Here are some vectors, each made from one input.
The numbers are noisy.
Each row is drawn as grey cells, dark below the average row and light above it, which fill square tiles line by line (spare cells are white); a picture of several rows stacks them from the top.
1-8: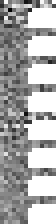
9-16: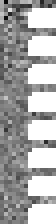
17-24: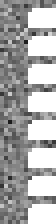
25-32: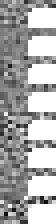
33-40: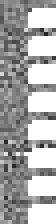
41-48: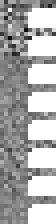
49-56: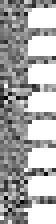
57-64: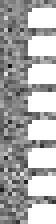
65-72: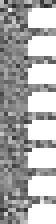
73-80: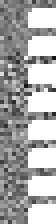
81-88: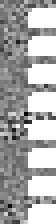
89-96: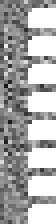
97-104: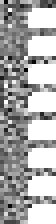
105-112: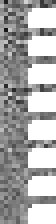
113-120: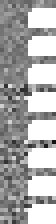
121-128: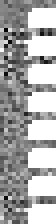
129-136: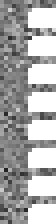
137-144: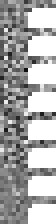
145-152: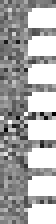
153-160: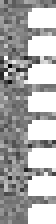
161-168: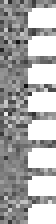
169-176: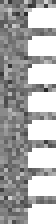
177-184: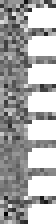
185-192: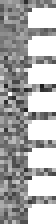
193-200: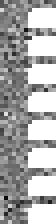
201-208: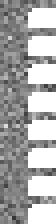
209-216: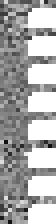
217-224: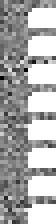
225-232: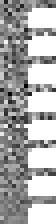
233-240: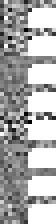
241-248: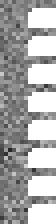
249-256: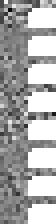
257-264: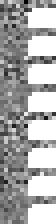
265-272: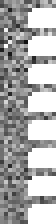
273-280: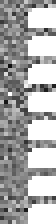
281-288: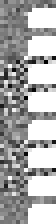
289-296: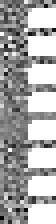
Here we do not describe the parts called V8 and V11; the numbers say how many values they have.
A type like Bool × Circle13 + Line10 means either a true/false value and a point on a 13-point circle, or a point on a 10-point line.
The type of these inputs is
(Line7 × V11 + V8) × List2(Line6).
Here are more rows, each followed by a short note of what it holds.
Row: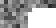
a value of V8, together with the empty list
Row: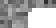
a value of V8, together with the empty list
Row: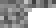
a value of V8, together with the empty list
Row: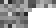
a value of V8, together with the empty list
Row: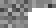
a value of V8, together with a list of one item
